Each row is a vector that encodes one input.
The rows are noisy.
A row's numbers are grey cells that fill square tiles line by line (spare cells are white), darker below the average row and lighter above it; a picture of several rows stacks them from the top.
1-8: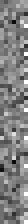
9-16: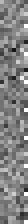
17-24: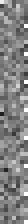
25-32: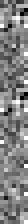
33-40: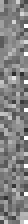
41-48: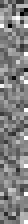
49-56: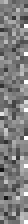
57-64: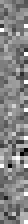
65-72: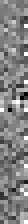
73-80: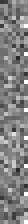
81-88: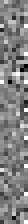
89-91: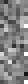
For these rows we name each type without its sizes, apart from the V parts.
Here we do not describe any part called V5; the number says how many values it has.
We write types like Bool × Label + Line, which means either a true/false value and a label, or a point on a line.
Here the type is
List(Line × V5).
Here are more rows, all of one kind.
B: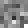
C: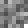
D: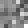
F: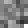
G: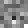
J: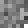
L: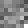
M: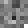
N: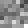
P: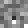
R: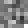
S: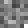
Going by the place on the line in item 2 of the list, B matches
C and J.
